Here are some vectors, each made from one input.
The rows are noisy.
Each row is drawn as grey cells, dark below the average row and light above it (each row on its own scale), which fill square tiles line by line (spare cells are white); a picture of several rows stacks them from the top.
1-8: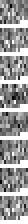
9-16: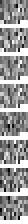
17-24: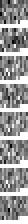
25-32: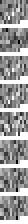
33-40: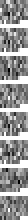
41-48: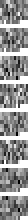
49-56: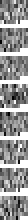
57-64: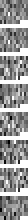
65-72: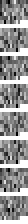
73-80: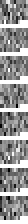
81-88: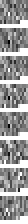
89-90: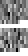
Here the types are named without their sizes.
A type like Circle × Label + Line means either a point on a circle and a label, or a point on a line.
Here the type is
Bool × List(Line).
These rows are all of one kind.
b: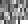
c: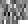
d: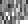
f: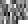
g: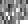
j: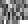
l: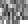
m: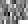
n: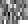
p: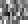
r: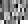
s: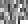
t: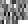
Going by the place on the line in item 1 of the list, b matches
j, l and r.
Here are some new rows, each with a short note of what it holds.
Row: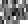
a true/false value, together with the empty list
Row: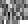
a true/false value, together with a list of three items
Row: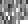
a true/false value, together with a list of three items
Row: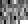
a true/false value, together with a list of two items
